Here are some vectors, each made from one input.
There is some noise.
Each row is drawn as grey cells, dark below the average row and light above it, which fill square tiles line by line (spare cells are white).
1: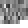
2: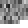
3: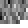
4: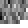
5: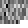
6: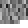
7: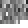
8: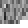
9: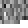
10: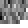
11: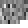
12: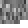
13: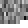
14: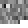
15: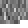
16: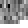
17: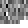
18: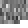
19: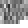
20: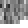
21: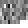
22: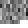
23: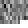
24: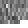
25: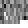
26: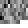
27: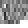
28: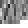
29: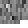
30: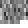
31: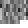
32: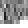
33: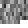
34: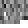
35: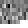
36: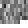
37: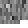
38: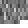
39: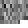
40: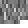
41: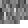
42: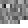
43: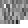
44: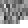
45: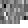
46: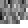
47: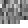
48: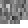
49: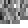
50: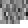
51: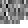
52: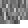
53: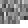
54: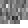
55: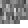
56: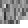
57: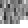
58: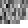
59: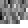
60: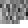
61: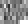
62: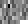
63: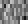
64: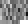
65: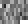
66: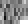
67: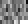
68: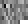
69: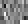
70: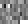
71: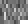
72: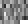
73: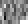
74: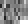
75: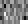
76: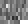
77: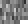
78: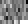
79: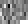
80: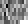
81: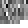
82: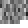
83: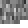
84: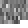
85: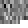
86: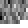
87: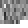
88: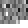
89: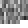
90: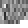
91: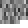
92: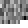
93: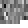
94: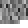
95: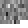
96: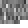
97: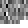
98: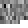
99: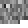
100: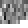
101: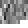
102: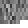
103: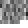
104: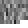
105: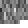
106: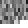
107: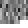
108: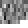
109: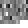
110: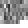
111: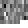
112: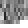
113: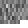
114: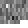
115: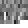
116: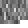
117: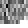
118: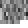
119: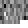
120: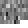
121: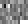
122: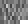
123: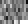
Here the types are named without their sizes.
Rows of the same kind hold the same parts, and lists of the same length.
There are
4 kinds of row.
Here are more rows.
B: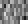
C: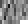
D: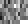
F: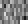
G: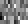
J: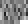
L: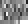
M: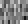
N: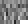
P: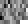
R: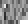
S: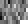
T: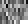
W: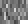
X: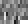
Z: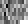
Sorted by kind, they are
B, F, M, N, W, X
C, J, L, R
D, G, P, S
T, Z

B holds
a label and four true/false values.
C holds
a point on a line and four true/false values.
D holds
a label.
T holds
a point on a line.
